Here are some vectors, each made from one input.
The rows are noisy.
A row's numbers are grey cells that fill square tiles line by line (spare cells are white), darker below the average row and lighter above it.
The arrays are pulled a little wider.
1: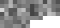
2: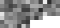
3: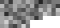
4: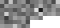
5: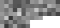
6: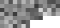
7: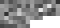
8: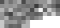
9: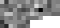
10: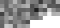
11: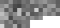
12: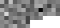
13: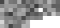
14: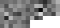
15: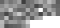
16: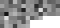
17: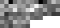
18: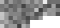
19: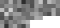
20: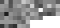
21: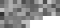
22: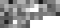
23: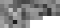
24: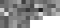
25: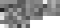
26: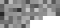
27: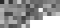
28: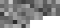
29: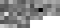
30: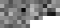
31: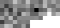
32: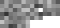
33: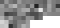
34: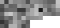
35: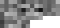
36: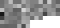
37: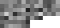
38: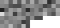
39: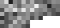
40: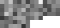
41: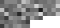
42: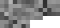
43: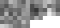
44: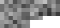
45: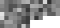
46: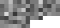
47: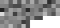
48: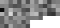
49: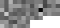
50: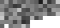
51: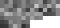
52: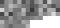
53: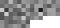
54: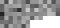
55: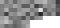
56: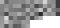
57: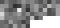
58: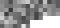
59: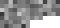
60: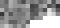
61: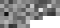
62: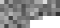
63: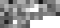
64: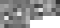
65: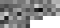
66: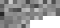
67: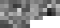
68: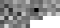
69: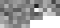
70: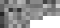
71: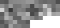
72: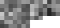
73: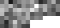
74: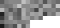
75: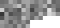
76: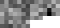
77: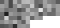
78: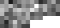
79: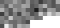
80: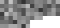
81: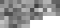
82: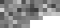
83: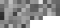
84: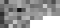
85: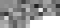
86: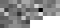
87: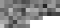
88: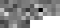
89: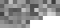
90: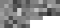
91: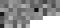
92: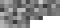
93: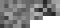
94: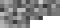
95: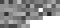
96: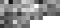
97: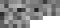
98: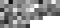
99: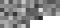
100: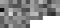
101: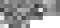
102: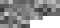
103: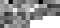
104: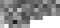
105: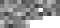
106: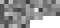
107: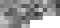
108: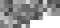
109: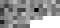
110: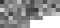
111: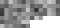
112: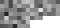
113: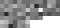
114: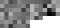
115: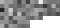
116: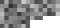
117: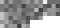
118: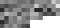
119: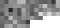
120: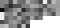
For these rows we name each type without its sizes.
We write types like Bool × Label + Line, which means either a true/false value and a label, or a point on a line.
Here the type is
(Bool × Bool × Bool × Bool × Bool + Unit) × Label.
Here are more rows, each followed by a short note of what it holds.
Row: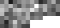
a label
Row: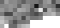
a label and five true/false values
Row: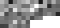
a label
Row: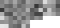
a label and five true/false values
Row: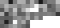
a label
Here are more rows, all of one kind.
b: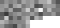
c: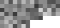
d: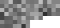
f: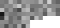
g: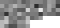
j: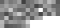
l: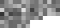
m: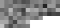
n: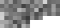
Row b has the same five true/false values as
g and j.
